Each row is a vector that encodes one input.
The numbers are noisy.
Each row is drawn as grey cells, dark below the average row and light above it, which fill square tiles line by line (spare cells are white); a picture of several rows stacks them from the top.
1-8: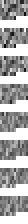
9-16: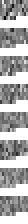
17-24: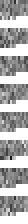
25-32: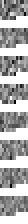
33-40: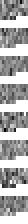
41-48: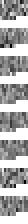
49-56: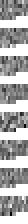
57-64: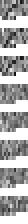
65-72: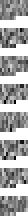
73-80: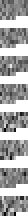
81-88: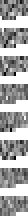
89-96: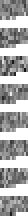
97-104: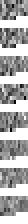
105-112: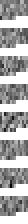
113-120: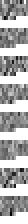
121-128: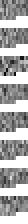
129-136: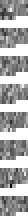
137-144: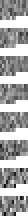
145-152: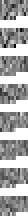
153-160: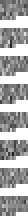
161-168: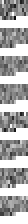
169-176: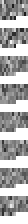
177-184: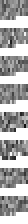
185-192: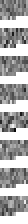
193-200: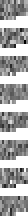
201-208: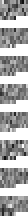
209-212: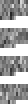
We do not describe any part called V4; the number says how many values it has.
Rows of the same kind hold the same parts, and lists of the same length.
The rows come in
3 kinds.
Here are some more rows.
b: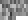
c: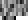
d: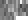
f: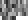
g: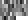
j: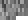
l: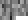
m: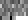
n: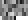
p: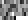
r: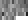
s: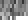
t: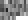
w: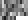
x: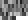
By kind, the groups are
b, j, l, m, r, s
c, f, g, n, p, w, x
d, t

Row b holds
a node of each of two 8-node trees.
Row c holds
two labels (each one of 5).
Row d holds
a node of an 8-node tree and a value of V4.
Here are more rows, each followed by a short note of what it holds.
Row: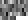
two labels (each one of 5)
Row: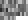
a node of an 8-node tree and a value of V4
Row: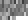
a node of each of two 8-node trees
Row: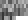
a node of an 8-node tree and a value of V4
